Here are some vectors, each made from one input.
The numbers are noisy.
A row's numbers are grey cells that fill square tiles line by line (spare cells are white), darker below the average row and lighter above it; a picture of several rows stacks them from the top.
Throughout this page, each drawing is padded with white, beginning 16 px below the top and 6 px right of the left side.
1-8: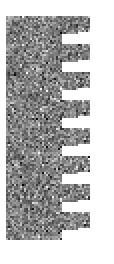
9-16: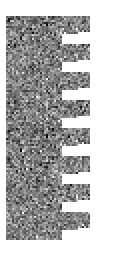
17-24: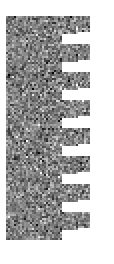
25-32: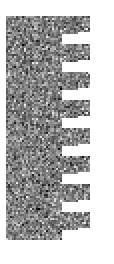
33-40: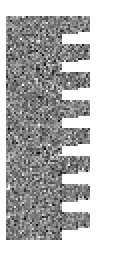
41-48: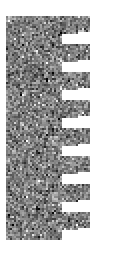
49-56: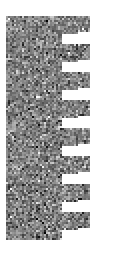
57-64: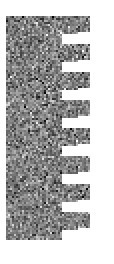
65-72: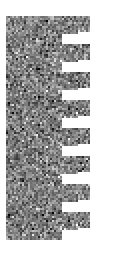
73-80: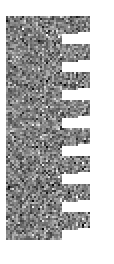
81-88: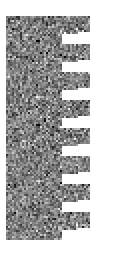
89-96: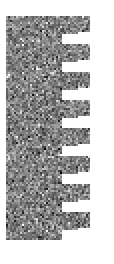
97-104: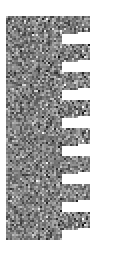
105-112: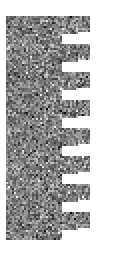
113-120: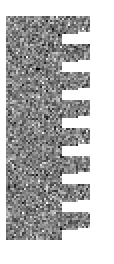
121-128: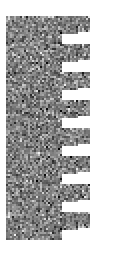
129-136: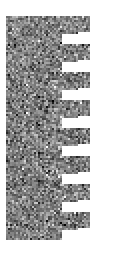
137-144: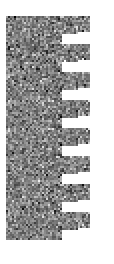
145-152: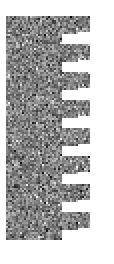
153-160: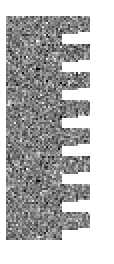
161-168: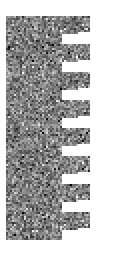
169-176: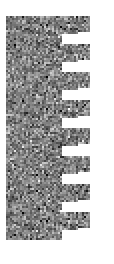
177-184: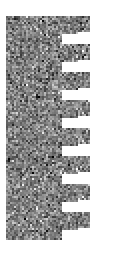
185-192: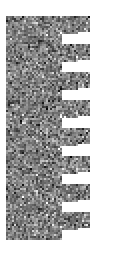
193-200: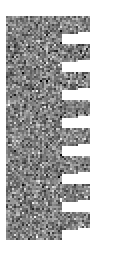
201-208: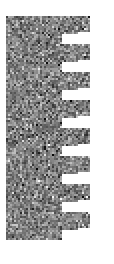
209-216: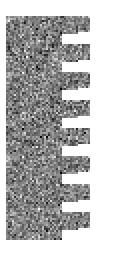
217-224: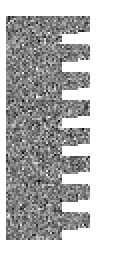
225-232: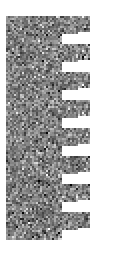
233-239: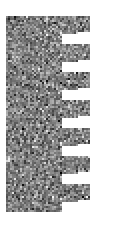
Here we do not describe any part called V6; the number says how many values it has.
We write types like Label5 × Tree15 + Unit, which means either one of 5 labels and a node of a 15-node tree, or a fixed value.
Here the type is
(Bool × V6 + Unit) × Label4 × (Label10 + Line9).
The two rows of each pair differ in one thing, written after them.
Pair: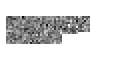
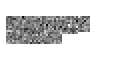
the true/false value
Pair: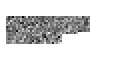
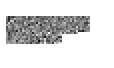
one of the two labels
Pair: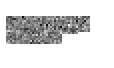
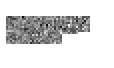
the true/false value
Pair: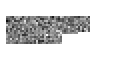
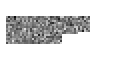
one of the two labels
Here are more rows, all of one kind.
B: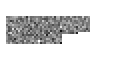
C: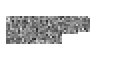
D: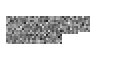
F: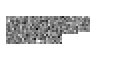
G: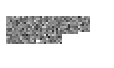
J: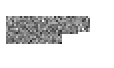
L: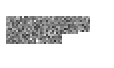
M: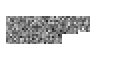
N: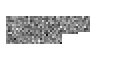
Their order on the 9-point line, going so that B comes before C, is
N, B, D, G, F, L, C, J, M.
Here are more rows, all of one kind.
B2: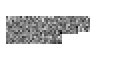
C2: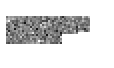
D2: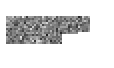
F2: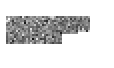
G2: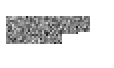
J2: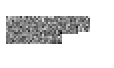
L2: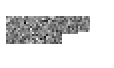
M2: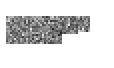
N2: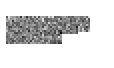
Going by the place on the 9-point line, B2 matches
J2 and N2.
